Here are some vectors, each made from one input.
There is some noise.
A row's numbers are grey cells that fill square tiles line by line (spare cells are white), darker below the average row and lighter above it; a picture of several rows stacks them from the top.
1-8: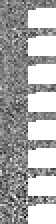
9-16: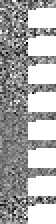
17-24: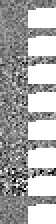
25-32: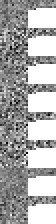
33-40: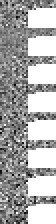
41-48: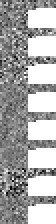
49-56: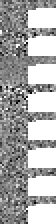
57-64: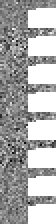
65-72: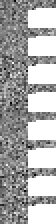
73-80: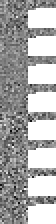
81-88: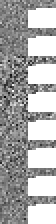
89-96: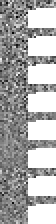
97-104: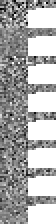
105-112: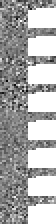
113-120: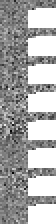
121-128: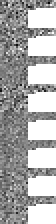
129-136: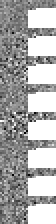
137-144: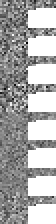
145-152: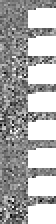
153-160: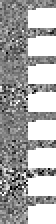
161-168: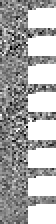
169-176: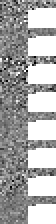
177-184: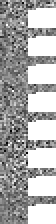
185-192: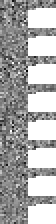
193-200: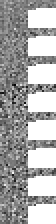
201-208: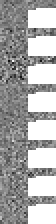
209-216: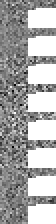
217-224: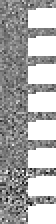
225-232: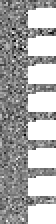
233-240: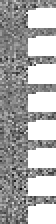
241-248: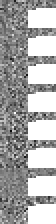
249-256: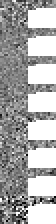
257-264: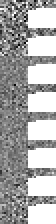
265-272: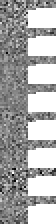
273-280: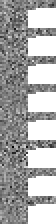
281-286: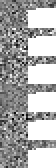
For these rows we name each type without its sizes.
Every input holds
a list of points on a line.
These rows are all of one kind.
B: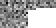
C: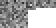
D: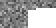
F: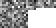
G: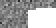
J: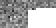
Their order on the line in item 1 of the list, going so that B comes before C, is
D, F, B, J, C, G.
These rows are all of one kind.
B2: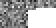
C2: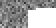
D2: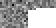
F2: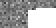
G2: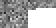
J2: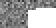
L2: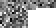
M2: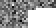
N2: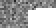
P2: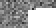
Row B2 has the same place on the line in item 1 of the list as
C2 and G2.
